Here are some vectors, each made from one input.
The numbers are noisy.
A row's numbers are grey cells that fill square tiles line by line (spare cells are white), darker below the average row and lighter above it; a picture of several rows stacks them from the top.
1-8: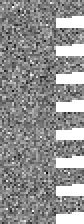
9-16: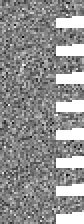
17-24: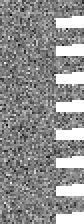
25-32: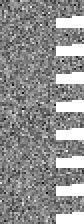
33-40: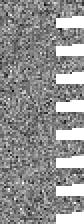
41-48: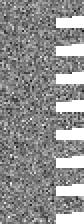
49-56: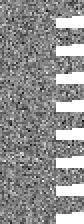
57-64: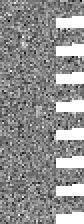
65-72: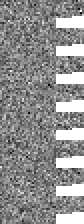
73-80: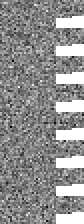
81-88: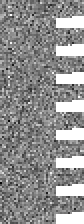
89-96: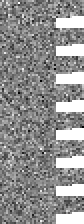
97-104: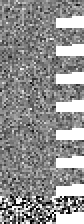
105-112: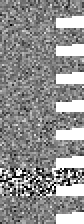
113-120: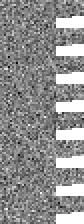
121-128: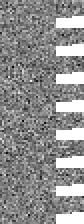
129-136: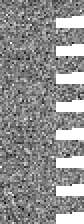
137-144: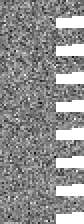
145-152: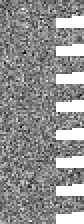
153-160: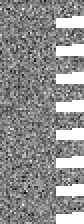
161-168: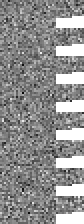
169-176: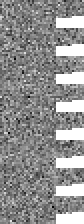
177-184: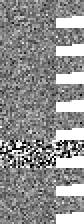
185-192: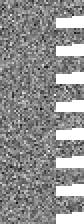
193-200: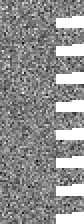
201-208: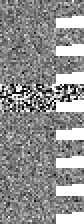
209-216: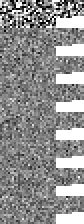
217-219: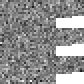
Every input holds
either a fixed value, or two labels (each one of 8), a node of a 10-node tree and three true/false values.
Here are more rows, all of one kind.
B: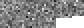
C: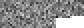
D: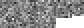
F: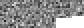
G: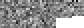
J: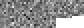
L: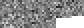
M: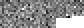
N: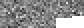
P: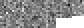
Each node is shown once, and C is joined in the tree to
B.
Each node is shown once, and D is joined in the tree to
N and P.
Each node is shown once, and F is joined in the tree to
B and J.
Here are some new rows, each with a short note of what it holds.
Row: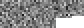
two labels (each one of 8), a node of a 10-node tree and three true/false values
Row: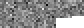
two labels (each one of 8), a node of a 10-node tree and three true/false values
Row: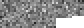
two labels (each one of 8), a node of a 10-node tree and three true/false values
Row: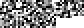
a fixed value
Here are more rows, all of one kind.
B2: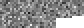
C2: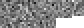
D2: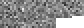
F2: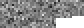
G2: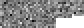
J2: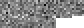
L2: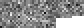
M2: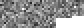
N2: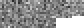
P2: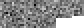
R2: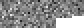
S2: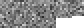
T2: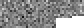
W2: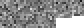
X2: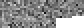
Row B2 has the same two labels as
J2, L2, R2 and X2.
